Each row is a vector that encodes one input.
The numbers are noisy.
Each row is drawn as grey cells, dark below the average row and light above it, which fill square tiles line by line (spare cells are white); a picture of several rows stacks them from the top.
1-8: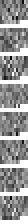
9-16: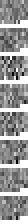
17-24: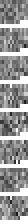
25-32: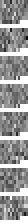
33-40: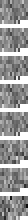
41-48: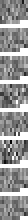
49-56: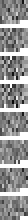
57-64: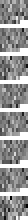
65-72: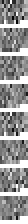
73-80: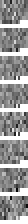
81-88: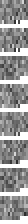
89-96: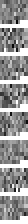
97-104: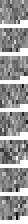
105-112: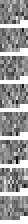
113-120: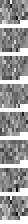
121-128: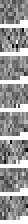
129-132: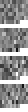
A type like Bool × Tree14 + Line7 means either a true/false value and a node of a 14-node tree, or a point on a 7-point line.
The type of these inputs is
Label5.
